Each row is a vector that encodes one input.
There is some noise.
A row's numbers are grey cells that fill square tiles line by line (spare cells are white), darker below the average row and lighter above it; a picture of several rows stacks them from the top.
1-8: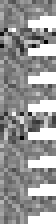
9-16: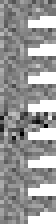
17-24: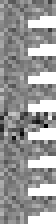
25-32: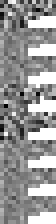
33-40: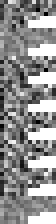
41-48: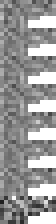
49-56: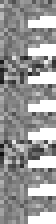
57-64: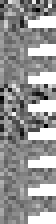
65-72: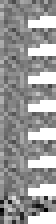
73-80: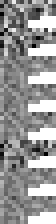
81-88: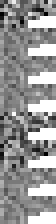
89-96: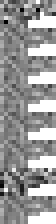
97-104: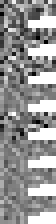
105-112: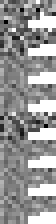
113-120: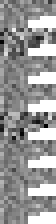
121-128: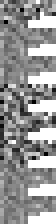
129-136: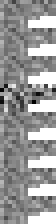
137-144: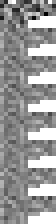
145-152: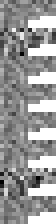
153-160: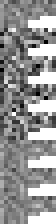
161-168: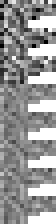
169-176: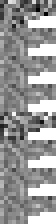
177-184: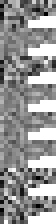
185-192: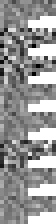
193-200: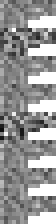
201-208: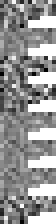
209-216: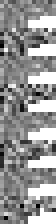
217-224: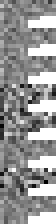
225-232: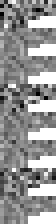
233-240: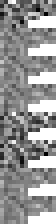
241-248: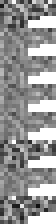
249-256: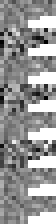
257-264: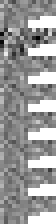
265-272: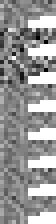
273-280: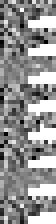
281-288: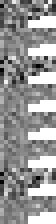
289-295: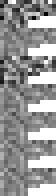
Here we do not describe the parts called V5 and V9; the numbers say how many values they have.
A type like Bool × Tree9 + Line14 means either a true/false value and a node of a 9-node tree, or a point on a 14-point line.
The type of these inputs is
Bool × V5 × V9 + Line6 × Line6 + Unit.
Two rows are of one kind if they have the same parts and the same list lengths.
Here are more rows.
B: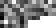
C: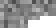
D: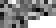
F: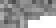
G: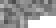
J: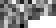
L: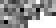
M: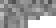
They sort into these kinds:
B, D, J
C, F, G, M
L

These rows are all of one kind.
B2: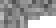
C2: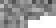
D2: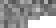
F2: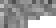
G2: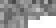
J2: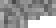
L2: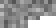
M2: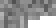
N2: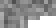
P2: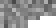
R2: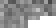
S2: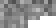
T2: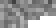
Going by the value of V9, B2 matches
J2, M2 and N2.
